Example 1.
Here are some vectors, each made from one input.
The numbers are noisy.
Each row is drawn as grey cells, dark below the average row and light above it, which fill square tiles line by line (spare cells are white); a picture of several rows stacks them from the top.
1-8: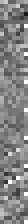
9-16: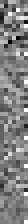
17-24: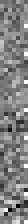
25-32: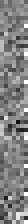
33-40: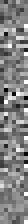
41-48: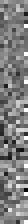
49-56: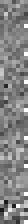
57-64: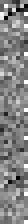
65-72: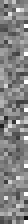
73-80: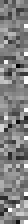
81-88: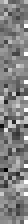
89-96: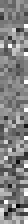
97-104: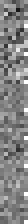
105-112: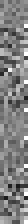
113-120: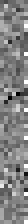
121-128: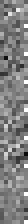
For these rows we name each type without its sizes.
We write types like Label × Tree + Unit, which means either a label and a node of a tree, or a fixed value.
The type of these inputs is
List(Line) + Tree.
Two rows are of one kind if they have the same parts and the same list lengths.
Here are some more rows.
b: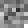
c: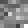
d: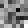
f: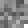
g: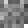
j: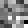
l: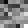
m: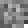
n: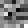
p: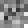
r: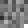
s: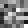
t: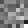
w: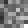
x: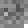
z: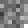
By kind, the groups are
b, c, d, l, p
f, x, z
g, t
j, m, n, r, s, w

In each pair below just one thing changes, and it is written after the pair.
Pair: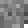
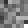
the place on the line in item 2 of the list
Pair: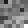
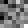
the place on the line in item 1 of the list
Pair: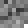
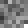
the place on the line in item 1 of the list
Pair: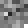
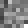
the place on the line in item 2 of the list
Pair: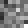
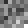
the place on the line in item 1 of the list
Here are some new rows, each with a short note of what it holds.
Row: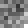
a list of one item
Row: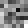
a node of a tree
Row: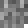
the empty list
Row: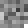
a node of a tree
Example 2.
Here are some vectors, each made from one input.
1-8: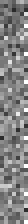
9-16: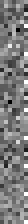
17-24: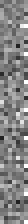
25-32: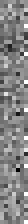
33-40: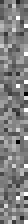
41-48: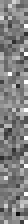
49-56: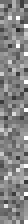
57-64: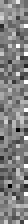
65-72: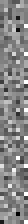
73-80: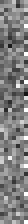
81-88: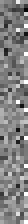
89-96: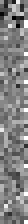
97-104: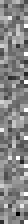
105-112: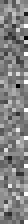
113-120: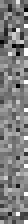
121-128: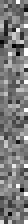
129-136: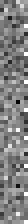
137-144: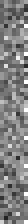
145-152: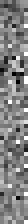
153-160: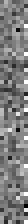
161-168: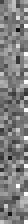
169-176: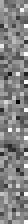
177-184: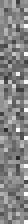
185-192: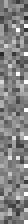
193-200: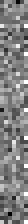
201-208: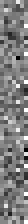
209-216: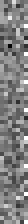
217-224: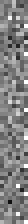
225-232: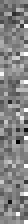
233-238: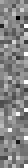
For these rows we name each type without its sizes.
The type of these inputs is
(Bool × Bool × Bool × Bool + Unit) × Circle × Circle + Unit.
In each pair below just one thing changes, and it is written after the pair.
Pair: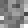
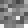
the place on one of the two circles
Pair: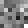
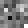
one of the four true/false values
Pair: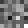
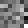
one of the four true/false values
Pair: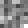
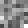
one of the four true/false values
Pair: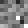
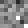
one of the four true/false values
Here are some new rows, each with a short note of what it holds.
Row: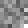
a point on each of two circles
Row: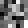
a fixed value
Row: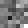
a point on each of two circles
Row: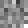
a point on each of two circles
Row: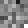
a point on each of two circles
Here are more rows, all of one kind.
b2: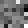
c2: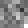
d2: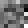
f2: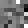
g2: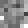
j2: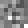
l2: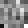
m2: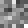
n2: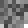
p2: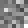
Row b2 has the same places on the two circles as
d2 and f2.
